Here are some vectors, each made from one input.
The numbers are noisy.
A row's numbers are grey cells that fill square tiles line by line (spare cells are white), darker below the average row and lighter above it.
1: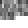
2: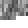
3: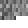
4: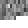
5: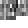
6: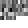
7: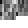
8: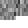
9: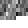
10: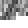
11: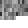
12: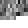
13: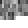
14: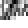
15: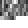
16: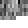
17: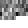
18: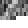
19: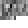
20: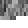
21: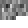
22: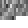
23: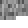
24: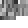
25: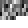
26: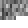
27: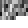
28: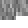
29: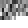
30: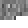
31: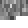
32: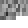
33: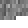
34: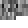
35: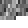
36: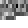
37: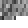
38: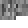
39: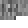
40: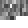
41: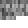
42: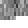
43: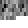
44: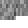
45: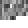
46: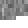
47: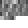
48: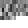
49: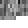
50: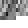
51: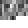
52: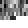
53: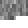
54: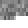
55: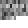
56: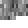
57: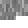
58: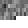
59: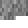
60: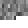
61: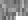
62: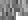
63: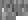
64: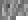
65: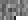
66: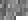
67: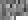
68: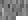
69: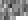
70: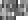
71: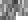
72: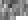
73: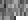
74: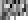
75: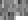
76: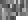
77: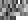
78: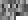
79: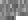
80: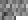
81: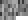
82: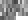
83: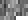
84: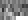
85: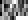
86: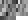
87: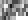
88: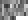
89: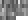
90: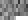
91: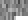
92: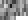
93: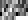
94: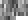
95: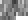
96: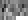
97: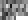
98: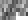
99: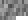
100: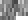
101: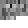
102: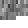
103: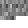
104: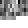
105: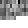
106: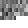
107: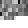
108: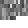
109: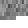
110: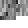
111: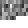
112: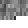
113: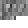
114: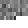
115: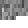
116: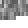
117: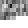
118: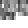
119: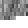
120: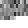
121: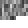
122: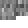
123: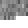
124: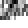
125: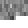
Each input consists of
either a point on a 7-point line, or a list of up to two points on a 6-point line.
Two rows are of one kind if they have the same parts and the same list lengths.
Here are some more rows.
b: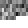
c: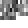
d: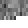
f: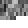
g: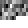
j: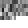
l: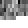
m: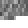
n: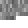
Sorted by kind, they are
b, g
c, m, n
d, f, l
j

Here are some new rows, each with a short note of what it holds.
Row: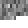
a point on a 7-point line
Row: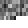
a point on a 7-point line
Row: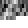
the empty list
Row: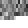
a list of one item
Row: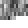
a list of one item
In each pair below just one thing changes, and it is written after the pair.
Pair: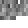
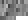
the place on the 6-point line in item 1 of the list
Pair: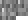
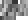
the place on the 6-point line in item 2 of the list
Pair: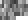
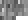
the place on the 6-point line in item 1 of the list
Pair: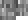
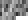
the place on the 6-point line in item 2 of the list
